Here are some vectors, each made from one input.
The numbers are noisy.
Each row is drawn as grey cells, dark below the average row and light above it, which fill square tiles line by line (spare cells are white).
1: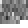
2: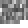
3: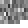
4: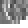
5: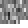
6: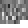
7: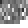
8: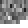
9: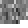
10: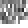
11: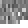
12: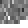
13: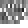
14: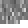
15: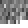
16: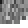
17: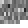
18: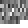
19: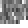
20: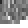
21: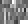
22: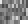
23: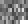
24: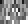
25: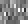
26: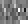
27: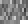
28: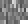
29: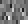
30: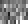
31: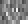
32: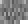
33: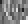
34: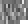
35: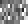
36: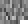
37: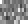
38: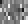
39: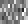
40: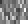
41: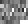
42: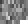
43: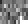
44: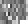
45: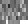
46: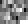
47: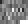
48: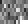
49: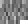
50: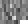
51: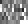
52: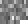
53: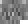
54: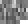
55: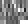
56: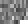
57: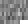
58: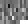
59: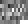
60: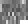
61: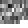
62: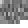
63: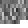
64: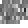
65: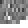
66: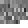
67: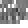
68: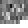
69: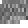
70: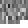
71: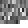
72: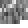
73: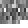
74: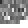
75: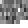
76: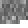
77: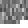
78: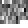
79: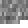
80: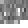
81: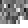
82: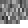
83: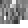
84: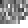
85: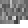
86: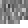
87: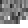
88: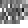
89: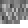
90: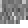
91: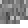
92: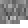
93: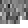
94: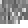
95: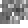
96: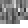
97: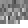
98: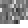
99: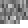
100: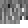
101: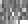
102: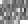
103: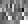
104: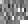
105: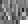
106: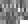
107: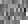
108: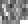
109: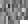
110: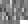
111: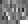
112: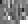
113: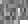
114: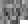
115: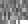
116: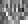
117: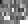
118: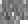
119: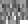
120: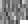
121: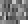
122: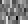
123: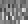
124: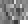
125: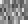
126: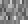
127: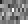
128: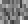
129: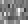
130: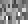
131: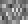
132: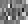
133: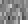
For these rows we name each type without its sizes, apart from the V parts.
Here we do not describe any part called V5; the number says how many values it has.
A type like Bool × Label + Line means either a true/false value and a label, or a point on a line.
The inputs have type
Bool × V5 + List(Line).
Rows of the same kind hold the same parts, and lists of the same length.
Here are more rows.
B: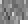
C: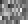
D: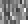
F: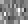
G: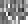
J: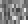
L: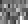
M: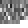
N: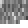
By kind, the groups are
B, F, N
C, G, M
D, J
L

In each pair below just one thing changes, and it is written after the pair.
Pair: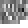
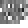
the true/false value
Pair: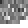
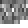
the true/false value
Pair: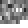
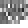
the true/false value
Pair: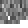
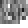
the value of V5
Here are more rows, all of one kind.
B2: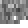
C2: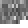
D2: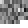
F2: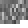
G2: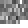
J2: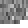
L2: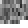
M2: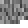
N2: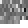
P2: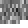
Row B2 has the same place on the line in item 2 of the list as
C2, F2, G2 and N2.
